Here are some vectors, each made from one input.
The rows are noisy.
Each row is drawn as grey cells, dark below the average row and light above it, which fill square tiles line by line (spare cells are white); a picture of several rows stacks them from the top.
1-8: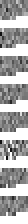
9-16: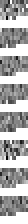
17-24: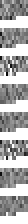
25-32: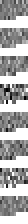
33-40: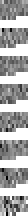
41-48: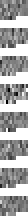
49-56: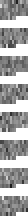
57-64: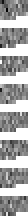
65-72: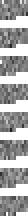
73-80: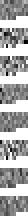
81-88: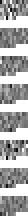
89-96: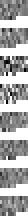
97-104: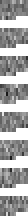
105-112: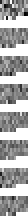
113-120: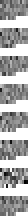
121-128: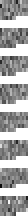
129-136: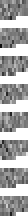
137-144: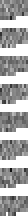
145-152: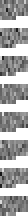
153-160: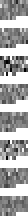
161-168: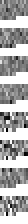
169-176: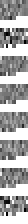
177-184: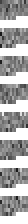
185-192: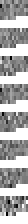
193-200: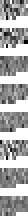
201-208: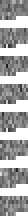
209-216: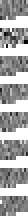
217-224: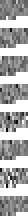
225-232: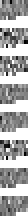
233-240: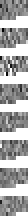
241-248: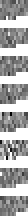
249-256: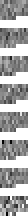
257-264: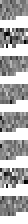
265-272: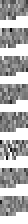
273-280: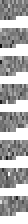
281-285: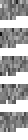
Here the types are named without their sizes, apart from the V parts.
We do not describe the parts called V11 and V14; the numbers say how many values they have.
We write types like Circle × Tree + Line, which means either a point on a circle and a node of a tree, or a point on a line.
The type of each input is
(Bool × V11 + Unit) × V14 + Tree.
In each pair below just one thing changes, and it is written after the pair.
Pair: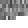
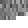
the true/false value
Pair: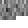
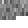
the true/false value
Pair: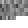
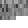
the true/false value
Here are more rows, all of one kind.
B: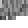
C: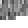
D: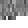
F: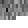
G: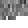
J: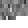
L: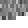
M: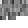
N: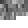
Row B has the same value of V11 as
D and N.
